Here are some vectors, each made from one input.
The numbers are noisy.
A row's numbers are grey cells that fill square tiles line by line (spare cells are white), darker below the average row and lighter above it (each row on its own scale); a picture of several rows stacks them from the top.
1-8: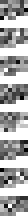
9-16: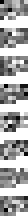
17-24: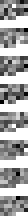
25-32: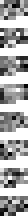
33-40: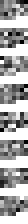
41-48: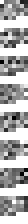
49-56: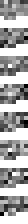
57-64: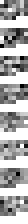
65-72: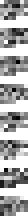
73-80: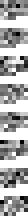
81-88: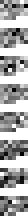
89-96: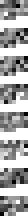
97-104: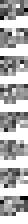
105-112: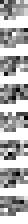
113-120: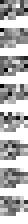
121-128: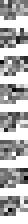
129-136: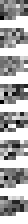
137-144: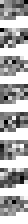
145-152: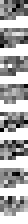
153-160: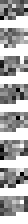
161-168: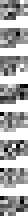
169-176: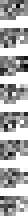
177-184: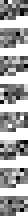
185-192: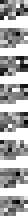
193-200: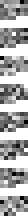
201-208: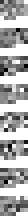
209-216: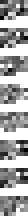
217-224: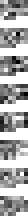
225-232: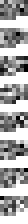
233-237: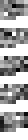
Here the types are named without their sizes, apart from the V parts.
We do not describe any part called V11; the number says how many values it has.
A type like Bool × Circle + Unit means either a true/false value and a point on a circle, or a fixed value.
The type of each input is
(Bool × Bool × Bool + V11) × Label.
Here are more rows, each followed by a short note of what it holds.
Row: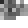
a label and a value of V11
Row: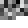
a label and three true/false values
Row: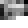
a label and three true/false values
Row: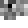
a label and three true/false values
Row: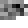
a label and a value of V11
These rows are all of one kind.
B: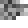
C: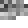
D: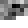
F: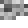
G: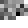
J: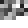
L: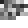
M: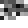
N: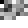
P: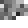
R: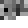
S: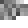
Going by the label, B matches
G, L, P and S.
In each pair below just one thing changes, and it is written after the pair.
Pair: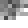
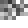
the label
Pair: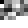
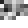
the value of V11
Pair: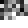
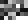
the value of V11
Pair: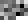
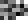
the value of V11
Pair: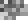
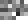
the label
